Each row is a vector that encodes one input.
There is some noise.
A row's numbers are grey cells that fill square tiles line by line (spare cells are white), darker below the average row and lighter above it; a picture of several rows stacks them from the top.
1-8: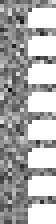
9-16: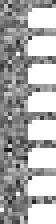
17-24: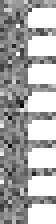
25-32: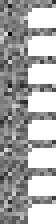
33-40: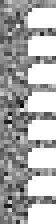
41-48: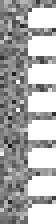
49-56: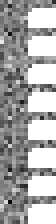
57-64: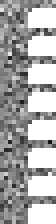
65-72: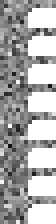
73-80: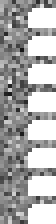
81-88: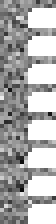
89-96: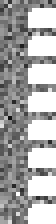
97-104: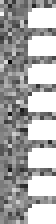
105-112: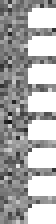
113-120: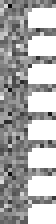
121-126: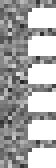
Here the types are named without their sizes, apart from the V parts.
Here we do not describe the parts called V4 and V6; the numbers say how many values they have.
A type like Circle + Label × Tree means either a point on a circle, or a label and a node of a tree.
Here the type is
(Bool × V6 + V4) × Label.
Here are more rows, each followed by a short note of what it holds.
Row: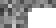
a label, a true/false value and a value of V6
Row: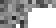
a label, a true/false value and a value of V6
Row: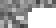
a label, a true/false value and a value of V6
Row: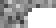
a label, a true/false value and a value of V6
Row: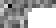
a label and a value of V4
